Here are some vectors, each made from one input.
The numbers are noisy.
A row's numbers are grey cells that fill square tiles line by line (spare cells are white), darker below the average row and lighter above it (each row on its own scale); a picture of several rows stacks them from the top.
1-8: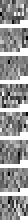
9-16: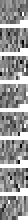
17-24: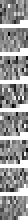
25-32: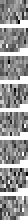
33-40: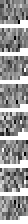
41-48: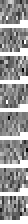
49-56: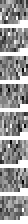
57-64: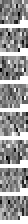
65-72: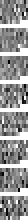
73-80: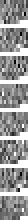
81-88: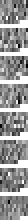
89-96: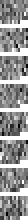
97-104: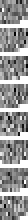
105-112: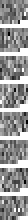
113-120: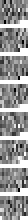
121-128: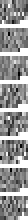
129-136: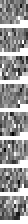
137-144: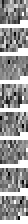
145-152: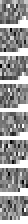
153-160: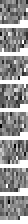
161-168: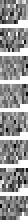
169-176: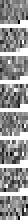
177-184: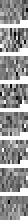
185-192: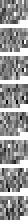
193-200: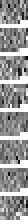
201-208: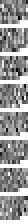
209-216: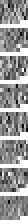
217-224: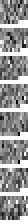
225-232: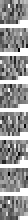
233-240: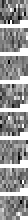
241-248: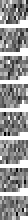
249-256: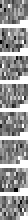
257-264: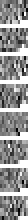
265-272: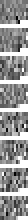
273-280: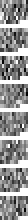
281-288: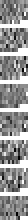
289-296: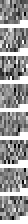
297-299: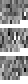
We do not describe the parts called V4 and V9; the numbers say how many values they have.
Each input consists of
a value of V4 and a value of V9, together with either one of 6 labels, or a point on an 8-point line and a node of a 10-node tree.
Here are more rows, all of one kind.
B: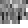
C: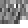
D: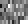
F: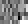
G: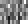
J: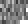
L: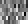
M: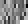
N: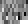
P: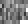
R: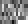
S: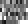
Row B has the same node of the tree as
F and N.
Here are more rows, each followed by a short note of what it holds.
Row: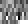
a point on an 8-point line, a node of a 10-node tree, a value of V4 and a value of V9
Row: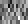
one of 6 labels, a value of V4 and a value of V9
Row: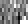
a point on an 8-point line, a node of a 10-node tree, a value of V4 and a value of V9
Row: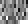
a point on an 8-point line, a node of a 10-node tree, a value of V4 and a value of V9
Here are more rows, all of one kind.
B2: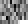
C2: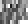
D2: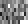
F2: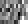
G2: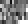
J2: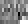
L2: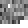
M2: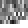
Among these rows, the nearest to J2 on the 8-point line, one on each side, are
C2 and F2.
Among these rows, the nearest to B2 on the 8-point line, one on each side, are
D2 and G2.
